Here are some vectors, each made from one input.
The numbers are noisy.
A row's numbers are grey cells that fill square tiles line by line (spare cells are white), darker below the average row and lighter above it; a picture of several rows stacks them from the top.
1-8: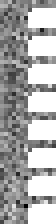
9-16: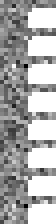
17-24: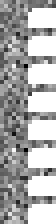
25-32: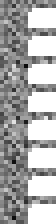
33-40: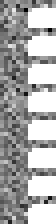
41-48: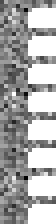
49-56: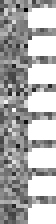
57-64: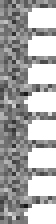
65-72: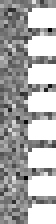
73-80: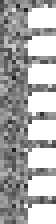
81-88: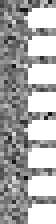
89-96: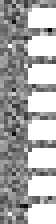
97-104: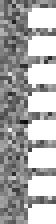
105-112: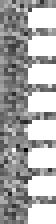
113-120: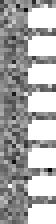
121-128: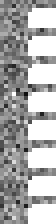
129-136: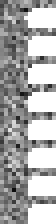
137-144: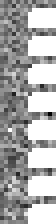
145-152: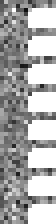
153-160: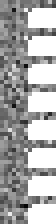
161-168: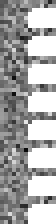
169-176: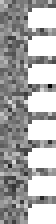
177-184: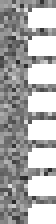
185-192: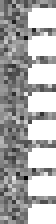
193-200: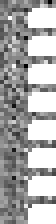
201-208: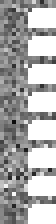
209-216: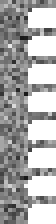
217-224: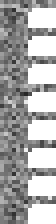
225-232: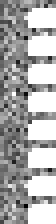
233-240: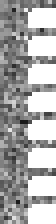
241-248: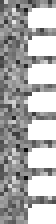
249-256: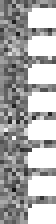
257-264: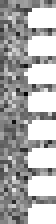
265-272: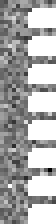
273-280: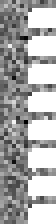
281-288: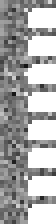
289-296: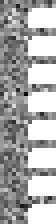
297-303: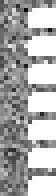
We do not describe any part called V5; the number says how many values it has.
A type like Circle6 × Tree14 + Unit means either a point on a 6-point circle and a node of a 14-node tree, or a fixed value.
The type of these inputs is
Line4 × (Line4 + V5) + List3(Line6).
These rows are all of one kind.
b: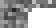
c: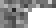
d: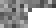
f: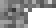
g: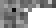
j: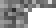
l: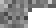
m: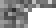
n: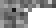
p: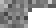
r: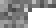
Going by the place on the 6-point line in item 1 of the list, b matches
g, j, m and n.
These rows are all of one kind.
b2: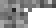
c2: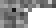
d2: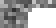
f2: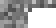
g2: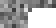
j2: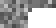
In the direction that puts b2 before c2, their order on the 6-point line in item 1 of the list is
j2, g2, f2, b2, c2, d2.
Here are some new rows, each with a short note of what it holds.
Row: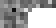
a list of two items
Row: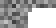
a list of one item
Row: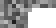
a list of one item
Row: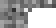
a list of two items
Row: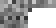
a list of three items
